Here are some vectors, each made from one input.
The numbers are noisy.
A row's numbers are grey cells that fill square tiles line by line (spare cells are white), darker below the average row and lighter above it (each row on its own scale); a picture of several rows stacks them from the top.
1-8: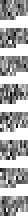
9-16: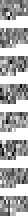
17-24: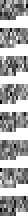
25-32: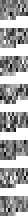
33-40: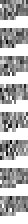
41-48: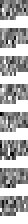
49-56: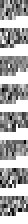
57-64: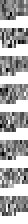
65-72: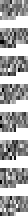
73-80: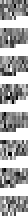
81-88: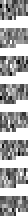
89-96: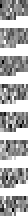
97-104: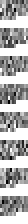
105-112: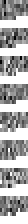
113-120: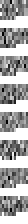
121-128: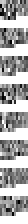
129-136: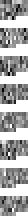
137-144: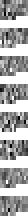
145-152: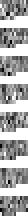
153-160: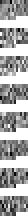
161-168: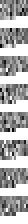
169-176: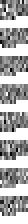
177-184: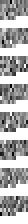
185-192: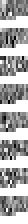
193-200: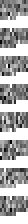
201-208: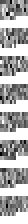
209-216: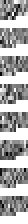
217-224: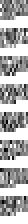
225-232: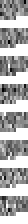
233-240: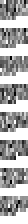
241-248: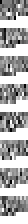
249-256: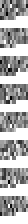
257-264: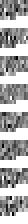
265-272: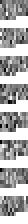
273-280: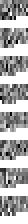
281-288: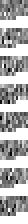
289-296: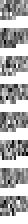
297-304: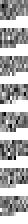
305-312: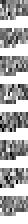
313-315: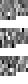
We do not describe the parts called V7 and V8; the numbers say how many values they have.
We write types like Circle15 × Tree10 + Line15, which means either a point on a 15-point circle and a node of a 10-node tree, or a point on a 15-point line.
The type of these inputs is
Circle9 × Label9 × V7 × V8.
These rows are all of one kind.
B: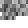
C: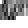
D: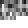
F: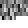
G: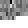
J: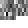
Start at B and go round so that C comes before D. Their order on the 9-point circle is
B, F, G, C, J, D.
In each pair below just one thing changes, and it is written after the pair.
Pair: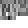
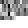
the value of V7
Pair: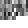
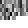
the label
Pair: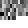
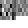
the value of V8
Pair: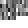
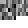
the label
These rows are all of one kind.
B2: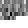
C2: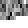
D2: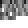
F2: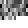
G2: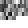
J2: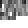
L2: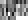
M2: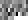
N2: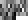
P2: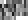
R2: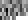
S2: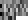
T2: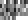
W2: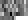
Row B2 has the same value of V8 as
C2, R2 and W2.
